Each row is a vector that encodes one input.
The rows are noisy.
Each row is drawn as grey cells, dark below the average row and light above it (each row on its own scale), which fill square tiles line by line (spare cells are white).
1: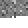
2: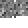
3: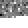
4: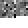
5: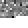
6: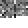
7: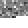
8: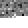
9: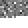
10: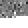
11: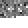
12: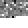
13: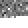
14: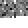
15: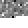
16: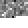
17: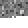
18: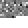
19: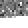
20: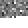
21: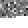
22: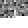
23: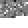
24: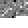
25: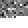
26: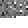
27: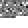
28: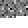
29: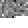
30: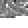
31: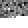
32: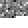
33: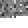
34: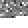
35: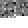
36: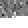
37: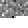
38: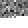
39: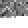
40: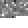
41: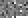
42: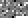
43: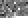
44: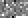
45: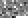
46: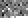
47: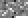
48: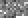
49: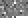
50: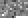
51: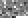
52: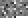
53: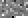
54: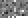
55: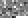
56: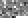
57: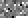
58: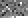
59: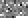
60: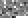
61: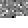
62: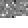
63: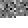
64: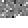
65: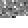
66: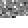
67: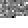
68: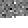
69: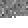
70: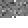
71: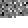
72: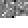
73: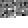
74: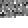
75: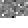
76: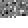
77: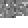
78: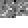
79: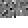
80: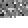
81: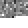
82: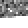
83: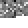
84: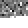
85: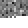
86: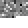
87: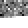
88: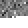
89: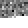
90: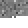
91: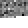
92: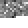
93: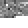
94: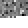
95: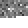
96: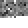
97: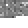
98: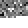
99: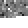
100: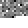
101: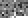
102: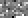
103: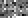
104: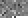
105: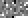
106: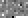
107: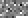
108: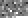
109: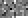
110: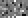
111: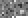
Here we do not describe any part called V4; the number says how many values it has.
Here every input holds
a list of up to two items, each a true/false value and a value of V4.
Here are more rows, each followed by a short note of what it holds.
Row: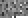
a list of two items
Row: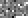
a list of one item
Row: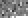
a list of two items
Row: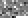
the empty list
